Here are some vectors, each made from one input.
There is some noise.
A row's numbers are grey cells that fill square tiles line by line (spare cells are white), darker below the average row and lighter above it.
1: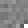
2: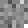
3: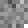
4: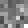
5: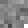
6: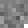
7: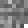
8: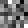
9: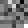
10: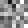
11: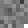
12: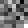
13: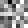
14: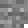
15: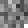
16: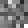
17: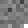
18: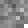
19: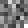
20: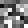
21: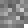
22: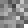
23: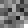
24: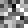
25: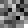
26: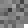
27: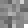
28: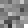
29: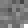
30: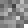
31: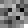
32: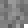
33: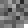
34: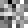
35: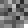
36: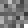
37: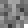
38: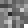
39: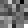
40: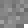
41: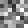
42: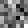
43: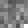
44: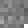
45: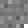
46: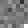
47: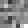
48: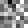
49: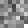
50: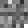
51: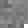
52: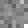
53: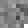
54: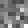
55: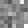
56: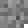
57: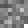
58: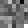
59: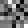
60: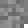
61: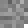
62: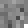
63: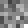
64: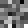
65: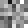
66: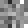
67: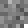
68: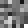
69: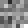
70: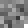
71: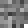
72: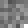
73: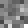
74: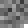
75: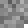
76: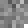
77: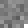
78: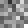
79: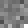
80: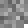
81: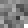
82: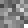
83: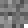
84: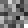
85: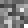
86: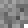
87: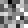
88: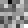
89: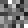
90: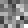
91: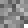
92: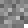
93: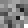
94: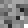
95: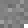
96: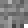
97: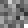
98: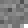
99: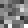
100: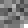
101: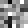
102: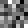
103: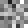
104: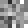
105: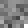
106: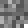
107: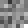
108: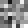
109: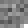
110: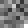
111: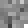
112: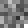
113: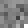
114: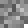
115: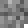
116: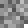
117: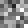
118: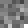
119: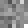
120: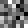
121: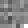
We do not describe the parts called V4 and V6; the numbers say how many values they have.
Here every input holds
a point on a 5-point line and a value of V4, together with either a fixed value, or a true/false value and a value of V6.
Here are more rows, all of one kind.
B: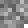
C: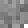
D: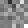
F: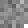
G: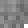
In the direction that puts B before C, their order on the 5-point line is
D, F, B, G, C.
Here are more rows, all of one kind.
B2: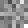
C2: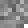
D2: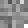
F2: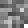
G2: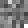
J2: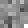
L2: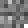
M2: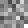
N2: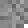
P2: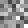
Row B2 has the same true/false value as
G2, L2 and M2.
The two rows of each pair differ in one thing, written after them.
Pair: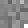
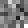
the value of V4
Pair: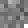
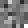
the value of V4
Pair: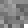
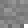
the true/false value
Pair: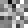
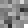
the place on the 5-point line
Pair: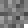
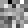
the true/false value
